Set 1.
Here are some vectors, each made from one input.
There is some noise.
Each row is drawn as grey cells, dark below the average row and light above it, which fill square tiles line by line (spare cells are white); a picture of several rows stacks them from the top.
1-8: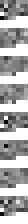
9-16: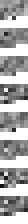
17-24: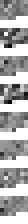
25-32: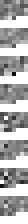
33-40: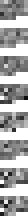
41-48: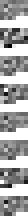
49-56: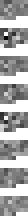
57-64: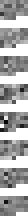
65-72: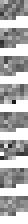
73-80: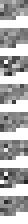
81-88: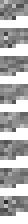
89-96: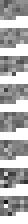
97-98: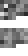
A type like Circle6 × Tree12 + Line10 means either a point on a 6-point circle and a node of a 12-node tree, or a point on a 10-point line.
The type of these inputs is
(Bool × Bool × Bool + Unit) × Line5 + Line6.
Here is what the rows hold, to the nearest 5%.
About 75% of them hold a point on a 5-point line, together with either a fixed value, or three true/false values. The rest hold a point on a 6-point line.
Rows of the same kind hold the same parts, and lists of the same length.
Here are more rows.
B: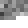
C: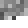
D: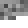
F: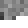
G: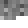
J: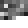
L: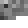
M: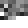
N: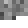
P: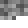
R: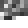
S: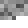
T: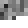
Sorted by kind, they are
B, C, D, F, L, N, S, T
G, P
J, M, R

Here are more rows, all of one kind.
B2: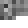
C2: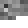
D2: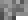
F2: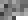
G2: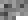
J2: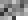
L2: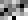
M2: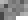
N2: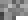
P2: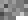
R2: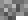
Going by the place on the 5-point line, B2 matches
D2 and M2.
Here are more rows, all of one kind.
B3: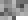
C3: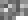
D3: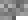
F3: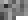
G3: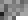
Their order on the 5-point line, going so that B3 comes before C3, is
D3, B3, C3, F3, G3.
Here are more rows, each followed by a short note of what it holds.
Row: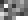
a point on a 6-point line
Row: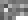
a point on a 5-point line and three true/false values
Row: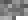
a point on a 5-point line
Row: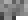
a point on a 5-point line and three true/false values
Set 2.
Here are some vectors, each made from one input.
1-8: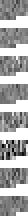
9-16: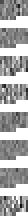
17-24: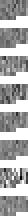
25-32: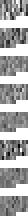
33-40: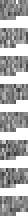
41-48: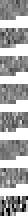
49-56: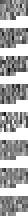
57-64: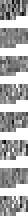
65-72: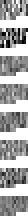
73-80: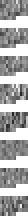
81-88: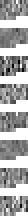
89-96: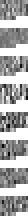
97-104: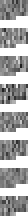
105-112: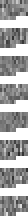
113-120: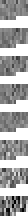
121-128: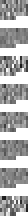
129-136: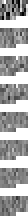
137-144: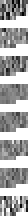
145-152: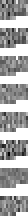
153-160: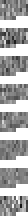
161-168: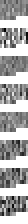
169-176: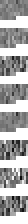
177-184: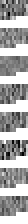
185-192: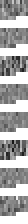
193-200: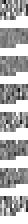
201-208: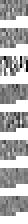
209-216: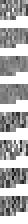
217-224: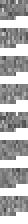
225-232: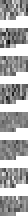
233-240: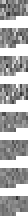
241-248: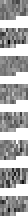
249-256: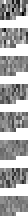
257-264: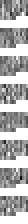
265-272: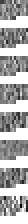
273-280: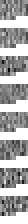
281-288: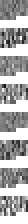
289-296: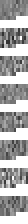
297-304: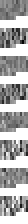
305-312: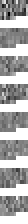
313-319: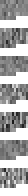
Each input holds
either a point on a 9-point line, or a point on a 13-point line, or four true/false values.
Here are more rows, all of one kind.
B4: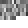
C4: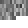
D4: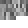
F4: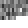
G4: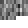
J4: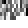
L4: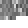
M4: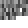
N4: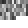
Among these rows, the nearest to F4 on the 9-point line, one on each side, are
D4 and M4.
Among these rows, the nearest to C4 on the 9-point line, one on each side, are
D4 and N4.
